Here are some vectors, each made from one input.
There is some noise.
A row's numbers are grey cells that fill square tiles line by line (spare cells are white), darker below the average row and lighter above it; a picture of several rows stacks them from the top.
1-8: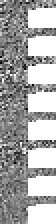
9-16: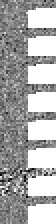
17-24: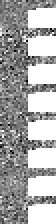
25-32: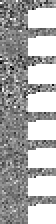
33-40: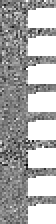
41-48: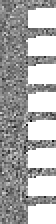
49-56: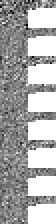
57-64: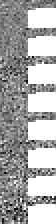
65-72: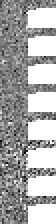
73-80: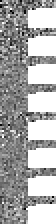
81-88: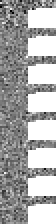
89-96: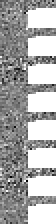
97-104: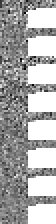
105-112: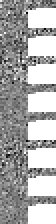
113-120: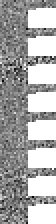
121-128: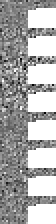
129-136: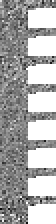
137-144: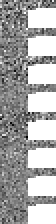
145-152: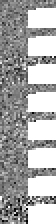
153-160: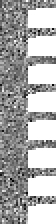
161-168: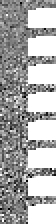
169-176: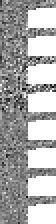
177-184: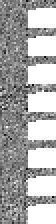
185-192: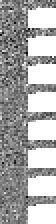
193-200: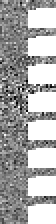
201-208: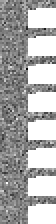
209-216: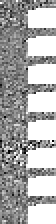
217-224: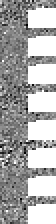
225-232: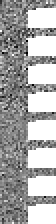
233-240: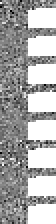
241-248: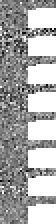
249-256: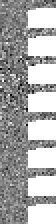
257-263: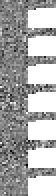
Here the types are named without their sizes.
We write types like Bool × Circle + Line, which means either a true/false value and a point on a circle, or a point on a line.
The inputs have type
Circle × Circle × (Circle + Unit) + Line.
